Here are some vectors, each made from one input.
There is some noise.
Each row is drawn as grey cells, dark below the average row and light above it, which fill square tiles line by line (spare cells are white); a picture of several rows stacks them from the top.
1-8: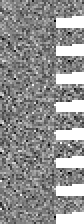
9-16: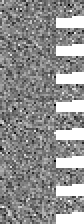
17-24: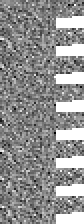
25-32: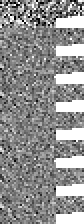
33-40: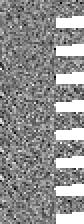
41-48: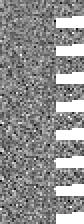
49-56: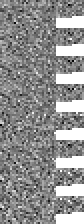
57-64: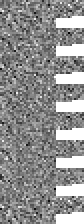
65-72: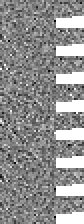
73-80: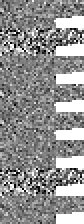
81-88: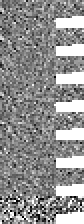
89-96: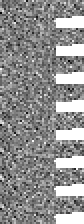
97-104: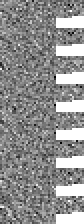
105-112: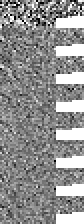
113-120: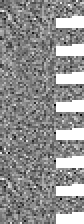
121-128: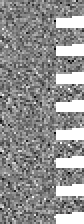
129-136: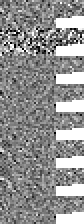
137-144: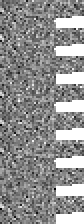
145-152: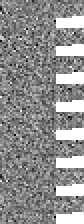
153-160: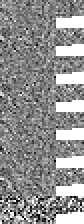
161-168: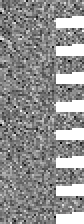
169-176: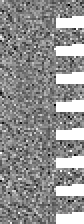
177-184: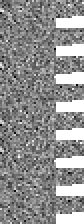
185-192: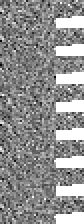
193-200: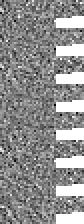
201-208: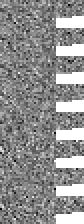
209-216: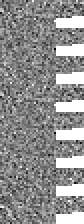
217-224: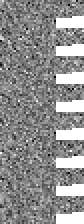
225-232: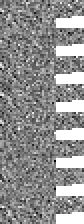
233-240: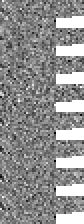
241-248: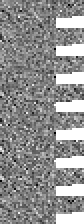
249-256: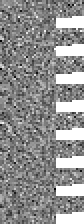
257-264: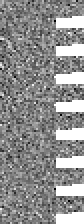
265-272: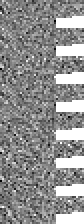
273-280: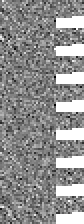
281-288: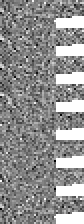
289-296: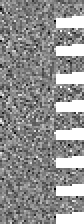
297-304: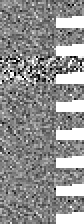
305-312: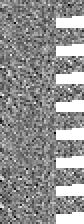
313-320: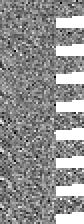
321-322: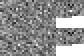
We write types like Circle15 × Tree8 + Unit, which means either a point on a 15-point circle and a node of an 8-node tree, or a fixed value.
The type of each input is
List2(Line15).
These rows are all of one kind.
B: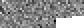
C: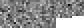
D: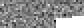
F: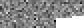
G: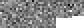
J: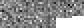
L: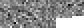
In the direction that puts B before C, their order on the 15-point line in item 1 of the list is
B, F, D, C, L, J, G.
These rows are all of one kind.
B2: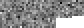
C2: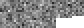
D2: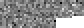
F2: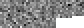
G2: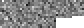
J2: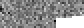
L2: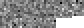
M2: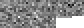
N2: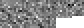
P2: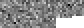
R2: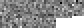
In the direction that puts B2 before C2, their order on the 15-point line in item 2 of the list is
B2, R2, L2, F2, D2, N2, G2, P2, J2, M2, C2.
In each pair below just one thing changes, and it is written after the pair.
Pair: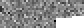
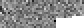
the place on the 15-point line in item 2 of the list
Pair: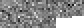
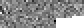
the place on the 15-point line in item 1 of the list
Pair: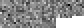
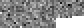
the place on the 15-point line in item 2 of the list
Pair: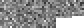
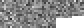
the place on the 15-point line in item 2 of the list
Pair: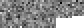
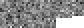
the place on the 15-point line in item 2 of the list
